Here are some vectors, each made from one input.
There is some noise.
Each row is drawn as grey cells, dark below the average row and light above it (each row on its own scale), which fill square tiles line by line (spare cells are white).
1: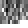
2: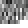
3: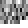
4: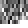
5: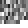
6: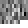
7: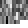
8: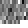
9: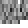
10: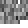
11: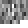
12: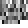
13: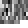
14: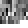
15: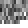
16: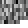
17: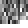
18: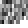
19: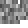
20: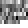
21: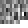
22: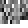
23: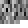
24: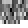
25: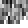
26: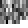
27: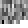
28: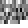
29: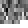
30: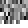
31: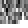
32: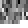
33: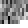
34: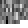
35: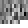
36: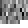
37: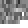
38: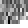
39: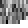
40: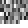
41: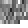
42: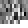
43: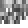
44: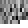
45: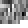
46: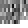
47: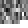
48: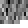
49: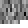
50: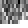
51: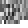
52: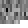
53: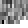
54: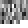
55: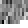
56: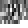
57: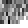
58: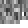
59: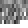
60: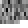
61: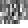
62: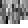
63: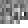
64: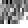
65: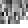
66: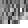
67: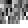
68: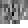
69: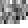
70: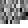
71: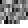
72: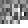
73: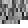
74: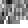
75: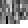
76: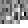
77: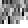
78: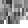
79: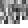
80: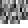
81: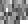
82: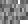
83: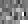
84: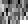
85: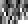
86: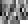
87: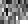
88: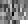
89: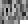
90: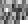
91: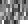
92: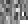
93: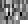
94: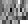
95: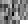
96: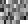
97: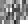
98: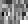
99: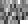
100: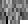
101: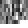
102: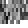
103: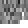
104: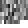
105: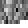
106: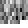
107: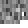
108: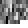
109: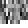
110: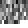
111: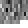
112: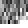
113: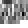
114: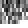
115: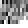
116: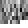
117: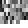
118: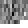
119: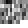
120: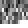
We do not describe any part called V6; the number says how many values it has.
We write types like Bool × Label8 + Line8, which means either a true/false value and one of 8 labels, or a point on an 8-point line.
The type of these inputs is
Bool × V6 + Line8.
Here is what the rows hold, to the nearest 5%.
About 50% of them hold a point on an 8-point line. The rest hold a true/false value and a value of V6.
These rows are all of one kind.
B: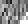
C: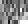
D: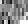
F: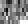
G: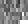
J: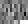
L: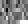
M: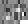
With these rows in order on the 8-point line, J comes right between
F and L.
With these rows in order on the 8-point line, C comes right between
B and D.
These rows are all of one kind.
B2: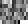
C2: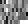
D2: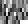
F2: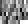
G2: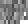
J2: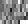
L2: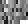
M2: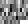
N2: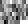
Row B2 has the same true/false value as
D2 and F2.
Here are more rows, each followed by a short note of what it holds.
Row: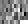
a point on an 8-point line
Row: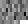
a point on an 8-point line
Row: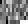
a true/false value and a value of V6
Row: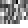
a true/false value and a value of V6
